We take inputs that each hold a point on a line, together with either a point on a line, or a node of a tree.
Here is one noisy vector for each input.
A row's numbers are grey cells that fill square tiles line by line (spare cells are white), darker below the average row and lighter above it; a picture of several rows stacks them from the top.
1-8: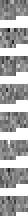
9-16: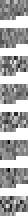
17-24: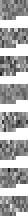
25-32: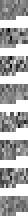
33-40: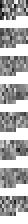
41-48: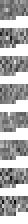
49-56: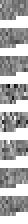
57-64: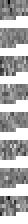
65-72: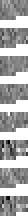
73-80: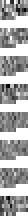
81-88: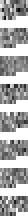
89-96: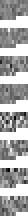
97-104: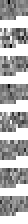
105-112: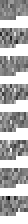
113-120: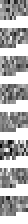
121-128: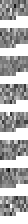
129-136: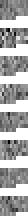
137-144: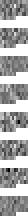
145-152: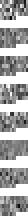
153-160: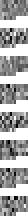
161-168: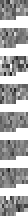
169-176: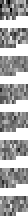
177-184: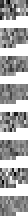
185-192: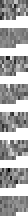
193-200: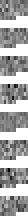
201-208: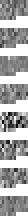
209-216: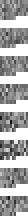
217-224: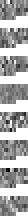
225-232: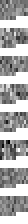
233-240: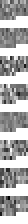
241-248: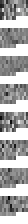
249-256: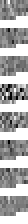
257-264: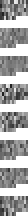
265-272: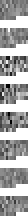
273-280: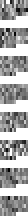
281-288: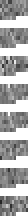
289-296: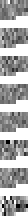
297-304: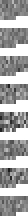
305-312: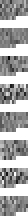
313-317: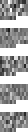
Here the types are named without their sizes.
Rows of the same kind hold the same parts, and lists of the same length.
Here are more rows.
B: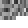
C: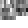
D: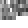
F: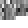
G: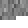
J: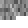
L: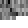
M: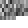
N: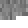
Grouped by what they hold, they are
B, C, D, F, L, M
G, J, N

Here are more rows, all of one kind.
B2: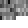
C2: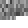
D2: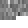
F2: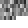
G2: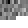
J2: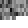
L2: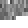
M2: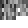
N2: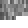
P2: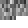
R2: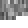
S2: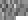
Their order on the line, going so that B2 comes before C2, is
B2, J2, C2, F2, P2, D2, M2, S2, L2, N2, R2, G2.
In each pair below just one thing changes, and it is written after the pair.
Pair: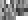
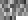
the node of the tree
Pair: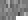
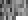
the place on the line
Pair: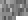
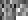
the node of the tree
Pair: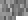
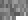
the node of the tree
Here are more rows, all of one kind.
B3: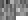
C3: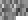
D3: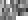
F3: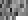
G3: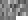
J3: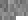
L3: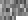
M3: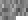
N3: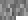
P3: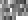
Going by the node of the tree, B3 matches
F3, L3, M3 and P3.
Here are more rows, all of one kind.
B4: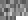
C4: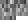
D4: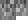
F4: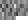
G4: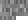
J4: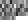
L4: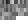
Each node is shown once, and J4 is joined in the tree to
B4.
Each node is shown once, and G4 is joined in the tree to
L4.
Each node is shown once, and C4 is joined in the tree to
F4.
